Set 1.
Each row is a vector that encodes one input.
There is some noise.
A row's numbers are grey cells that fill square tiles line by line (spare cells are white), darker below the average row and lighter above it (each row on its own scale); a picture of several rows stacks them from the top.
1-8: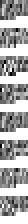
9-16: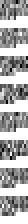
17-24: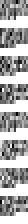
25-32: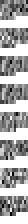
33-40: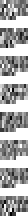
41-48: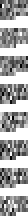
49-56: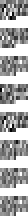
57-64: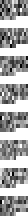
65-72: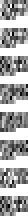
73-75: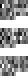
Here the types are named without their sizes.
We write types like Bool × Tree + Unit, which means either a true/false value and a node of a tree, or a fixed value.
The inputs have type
Line.
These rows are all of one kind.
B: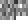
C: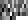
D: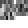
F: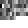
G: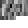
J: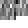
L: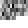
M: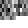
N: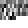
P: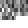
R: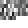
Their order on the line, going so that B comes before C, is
J, B, L, P, D, G, F, M, C, N, R.
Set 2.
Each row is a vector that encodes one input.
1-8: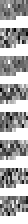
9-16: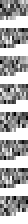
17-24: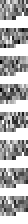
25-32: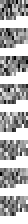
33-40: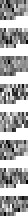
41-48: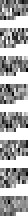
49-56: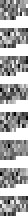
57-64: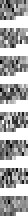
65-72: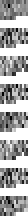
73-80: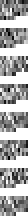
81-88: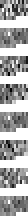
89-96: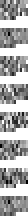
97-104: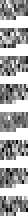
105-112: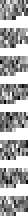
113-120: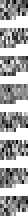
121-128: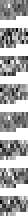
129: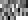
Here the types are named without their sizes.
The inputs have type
Bool × Bool × Bool × Bool.
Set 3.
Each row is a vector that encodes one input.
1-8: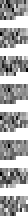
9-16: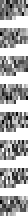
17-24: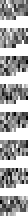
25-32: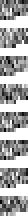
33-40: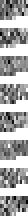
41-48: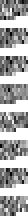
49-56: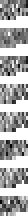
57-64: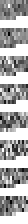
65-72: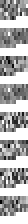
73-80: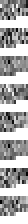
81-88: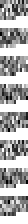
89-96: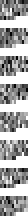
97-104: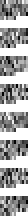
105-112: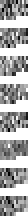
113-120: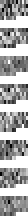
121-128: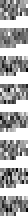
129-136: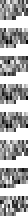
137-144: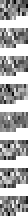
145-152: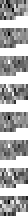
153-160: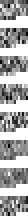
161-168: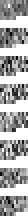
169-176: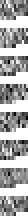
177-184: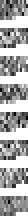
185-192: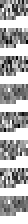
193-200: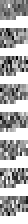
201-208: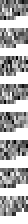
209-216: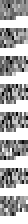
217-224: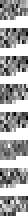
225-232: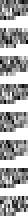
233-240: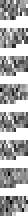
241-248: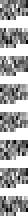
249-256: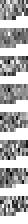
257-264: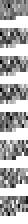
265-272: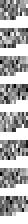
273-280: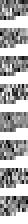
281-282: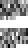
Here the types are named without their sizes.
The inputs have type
Bool × Bool × Bool × Bool.
